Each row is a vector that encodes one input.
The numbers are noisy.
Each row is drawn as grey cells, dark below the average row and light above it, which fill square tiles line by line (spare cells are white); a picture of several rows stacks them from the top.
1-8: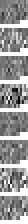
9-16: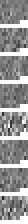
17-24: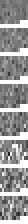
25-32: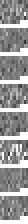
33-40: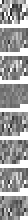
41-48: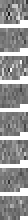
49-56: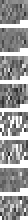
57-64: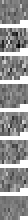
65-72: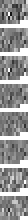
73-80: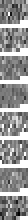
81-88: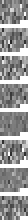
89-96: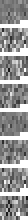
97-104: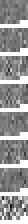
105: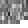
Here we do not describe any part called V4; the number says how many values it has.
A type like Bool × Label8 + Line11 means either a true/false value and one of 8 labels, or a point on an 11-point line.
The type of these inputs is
(Bool × Bool × Bool × Bool + V4) × Label7.
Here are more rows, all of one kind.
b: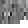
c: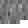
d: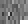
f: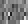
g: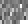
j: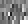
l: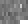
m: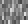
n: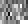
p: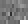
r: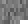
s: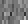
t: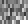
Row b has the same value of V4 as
f, l, p and s.
